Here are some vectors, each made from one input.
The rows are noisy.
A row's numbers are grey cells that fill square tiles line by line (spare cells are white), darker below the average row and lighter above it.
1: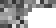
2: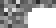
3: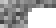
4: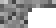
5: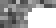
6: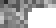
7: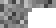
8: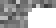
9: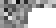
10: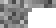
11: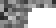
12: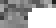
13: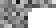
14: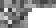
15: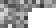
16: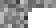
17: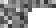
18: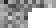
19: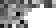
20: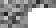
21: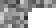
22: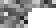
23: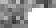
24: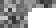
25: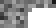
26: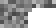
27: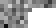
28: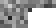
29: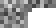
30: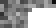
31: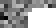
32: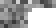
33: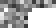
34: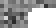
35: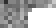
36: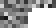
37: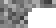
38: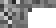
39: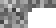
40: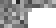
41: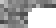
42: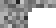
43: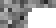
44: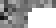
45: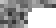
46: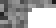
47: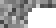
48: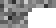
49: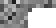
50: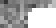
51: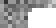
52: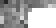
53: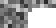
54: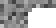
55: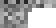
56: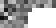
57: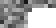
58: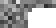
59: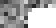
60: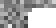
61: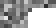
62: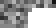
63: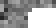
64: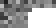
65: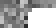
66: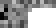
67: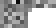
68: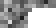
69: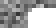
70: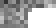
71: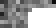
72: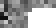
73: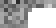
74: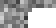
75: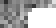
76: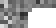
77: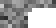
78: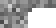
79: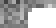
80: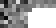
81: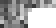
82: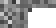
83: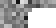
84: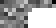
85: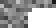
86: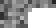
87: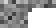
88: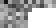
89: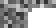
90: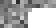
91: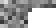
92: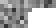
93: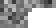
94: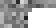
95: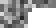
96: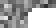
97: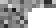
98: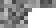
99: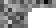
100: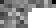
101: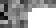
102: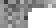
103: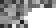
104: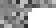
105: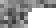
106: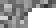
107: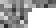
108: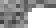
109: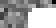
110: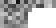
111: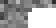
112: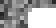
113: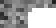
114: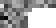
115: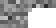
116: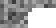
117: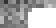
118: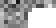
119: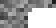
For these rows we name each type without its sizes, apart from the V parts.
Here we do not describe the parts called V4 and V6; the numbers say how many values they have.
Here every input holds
either a point on a circle and a true/false value, or a fixed value, or a value of V4 and a value of V6.
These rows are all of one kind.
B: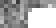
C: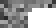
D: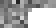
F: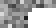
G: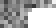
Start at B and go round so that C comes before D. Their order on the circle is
B, G, F, C, D.
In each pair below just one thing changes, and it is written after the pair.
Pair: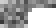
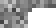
the value of V4
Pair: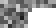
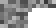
the value of V6
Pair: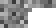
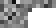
the value of V6
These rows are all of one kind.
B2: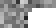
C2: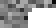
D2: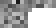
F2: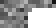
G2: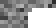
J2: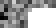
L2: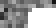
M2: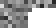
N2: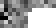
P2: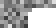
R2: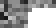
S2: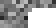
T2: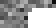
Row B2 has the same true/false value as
D2 and P2.
